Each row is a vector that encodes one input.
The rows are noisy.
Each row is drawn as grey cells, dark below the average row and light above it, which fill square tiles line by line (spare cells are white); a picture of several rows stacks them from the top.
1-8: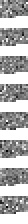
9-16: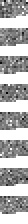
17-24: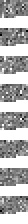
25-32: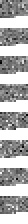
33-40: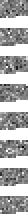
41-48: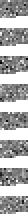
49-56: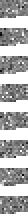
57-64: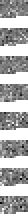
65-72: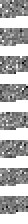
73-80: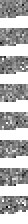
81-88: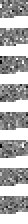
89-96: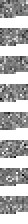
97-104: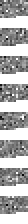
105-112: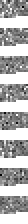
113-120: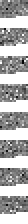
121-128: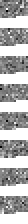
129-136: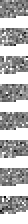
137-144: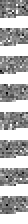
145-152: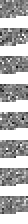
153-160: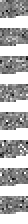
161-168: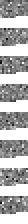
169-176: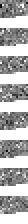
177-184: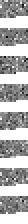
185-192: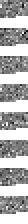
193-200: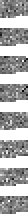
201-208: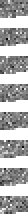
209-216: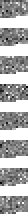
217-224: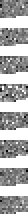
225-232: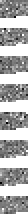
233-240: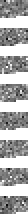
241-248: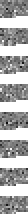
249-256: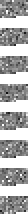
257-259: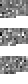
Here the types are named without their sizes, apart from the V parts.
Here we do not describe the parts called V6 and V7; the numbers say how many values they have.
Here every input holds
a point on a line, a true/false value and a value of V7, together with either a point on a line, or a value of V6.
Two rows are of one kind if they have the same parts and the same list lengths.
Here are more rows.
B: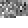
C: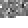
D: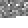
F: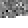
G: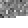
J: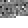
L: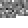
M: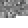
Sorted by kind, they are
B, D, M
C, F, G, J, L

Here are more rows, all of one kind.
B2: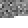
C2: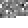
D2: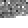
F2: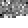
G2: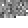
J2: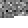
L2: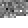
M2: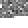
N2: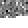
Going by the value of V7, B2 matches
D2, J2 and M2.
